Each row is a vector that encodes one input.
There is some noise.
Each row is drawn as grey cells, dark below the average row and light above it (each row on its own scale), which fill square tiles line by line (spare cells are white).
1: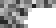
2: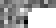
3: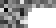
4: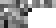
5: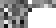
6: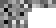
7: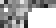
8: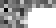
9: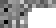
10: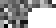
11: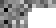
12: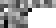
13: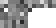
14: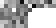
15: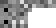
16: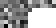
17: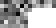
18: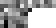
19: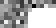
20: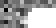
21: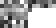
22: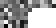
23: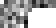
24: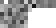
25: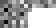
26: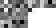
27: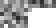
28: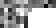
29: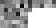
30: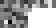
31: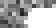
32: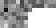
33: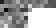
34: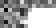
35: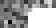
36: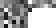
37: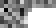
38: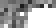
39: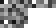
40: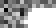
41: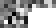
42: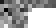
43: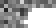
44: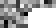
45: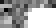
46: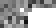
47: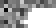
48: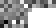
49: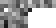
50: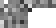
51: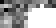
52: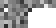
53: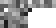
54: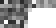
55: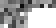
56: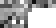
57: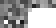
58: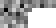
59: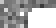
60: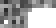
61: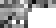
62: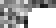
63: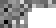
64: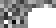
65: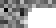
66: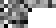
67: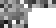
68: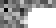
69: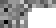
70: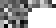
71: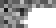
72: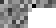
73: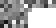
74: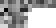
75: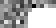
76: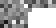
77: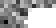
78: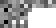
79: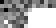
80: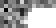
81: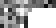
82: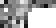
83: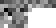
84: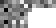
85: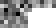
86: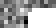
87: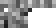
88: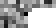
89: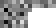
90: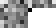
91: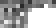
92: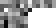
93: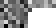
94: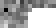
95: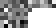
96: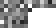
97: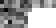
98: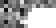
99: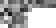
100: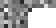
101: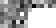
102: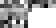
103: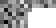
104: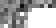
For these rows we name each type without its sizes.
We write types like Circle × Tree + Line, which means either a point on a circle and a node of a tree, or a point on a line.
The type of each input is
(Circle + Unit) × Line.
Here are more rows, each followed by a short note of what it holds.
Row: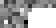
a point on a circle and a point on a line
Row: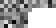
a point on a circle and a point on a line
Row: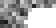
a point on a line
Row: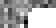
a point on a circle and a point on a line
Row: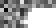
a point on a line
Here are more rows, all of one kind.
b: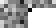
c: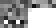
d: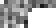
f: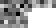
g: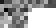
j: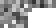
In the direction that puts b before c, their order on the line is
b, c, g, f, j, d.
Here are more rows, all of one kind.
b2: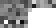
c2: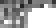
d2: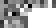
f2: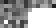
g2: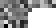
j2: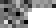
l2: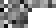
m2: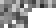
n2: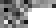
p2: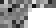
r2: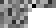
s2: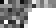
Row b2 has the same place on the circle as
f2, g2, j2 and n2.
